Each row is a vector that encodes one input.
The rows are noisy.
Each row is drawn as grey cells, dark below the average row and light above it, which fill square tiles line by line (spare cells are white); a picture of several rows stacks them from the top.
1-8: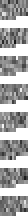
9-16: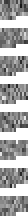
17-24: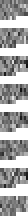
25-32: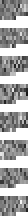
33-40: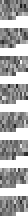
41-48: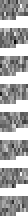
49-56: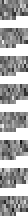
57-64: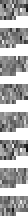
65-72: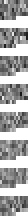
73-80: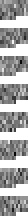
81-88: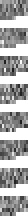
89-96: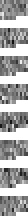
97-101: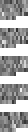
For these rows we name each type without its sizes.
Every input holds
a list of points on a line.
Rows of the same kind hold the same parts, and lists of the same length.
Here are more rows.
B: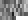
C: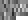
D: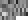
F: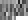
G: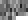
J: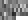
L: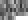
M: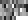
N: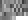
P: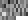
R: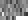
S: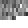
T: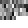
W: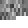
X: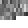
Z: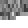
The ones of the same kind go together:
B, F, G, L, N
C, J, S, W, X, Z
D, P, R
M, T

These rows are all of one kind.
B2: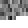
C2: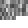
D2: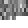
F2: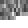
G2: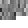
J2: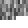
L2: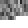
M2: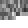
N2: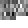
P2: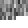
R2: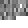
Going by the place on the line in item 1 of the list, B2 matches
F2, L2 and M2.
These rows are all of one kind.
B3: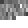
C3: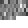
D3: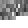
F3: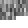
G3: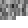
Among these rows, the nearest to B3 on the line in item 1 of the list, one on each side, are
C3 and G3.
